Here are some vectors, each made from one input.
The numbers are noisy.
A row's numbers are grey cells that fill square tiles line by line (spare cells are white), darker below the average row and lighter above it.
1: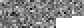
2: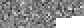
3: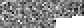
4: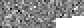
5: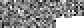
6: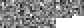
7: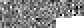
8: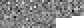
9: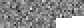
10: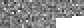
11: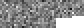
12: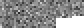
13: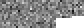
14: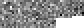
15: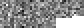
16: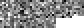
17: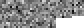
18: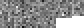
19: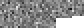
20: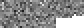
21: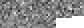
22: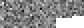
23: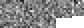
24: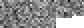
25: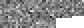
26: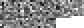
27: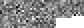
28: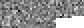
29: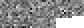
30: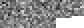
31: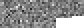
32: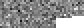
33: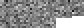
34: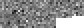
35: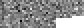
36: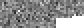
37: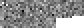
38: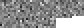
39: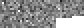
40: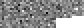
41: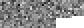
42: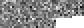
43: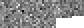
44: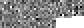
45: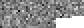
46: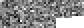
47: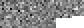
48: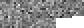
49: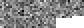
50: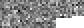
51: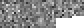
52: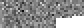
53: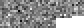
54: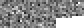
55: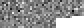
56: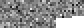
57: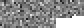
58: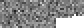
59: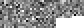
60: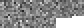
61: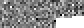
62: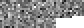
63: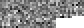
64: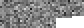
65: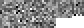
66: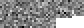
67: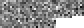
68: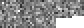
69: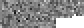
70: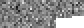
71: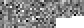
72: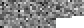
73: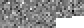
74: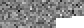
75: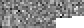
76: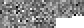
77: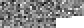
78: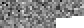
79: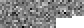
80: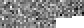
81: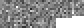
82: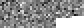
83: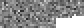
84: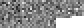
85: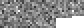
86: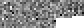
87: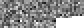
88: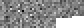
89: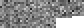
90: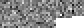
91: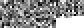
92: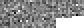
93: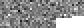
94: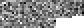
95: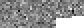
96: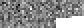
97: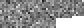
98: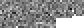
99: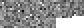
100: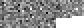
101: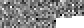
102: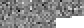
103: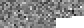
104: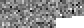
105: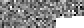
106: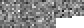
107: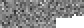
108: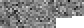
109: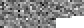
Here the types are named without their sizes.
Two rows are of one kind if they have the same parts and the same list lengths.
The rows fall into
6 kinds.
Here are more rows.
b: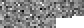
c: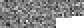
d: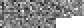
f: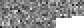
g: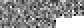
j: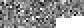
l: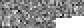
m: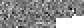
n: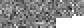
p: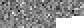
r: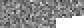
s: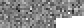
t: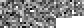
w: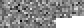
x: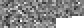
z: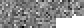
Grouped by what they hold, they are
b, c, r, x
d, f, l, w
g
j
m, n, t, z
p, s

